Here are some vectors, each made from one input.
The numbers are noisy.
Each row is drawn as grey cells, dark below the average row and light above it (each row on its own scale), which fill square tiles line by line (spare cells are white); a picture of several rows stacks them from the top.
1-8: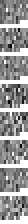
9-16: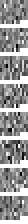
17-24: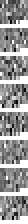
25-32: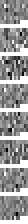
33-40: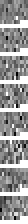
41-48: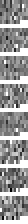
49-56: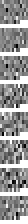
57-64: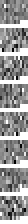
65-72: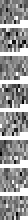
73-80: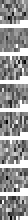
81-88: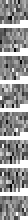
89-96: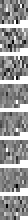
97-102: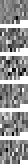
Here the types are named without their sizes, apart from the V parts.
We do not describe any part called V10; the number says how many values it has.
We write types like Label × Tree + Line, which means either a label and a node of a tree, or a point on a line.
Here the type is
Bool × V10 + Label.
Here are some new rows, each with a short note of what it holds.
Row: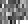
a label
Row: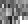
a label
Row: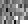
a true/false value and a value of V10
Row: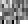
a true/false value and a value of V10
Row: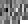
a true/false value and a value of V10
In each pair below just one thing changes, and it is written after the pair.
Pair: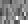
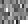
the true/false value
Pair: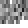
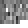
the value of V10
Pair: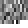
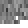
the true/false value
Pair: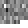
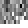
the value of V10
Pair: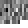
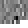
the true/false value
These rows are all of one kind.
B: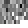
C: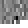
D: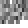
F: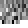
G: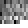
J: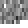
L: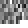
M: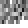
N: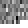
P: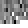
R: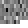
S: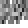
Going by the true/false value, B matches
G, P and R.
